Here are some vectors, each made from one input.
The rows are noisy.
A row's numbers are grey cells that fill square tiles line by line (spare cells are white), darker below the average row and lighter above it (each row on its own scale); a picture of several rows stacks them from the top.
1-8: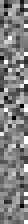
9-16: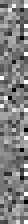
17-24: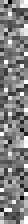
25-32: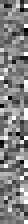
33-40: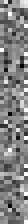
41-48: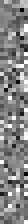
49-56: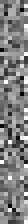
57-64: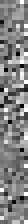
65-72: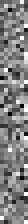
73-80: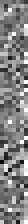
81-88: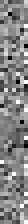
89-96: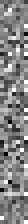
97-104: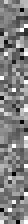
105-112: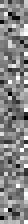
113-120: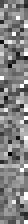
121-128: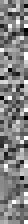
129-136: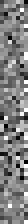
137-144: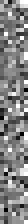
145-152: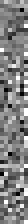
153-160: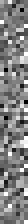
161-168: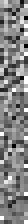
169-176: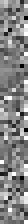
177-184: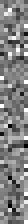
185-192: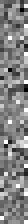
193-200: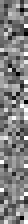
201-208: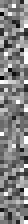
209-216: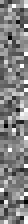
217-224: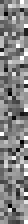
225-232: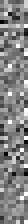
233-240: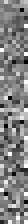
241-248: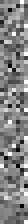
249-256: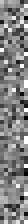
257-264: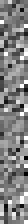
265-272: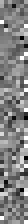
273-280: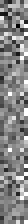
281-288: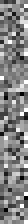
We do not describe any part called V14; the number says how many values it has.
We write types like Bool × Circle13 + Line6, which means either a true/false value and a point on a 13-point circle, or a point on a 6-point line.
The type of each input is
Bool × (Tree7 + V14) + Unit.
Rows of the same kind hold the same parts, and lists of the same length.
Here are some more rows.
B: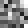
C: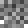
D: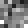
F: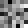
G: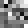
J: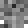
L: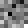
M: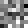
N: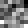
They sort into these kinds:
B, C, D, F, G, J, L
M
N

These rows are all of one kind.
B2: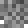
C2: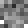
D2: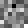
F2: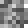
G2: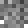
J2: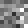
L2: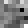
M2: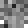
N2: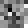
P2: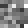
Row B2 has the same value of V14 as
F2, G2 and P2.
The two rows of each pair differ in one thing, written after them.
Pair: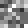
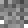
the true/false value
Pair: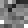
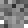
the value of V14
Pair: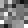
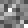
the true/false value
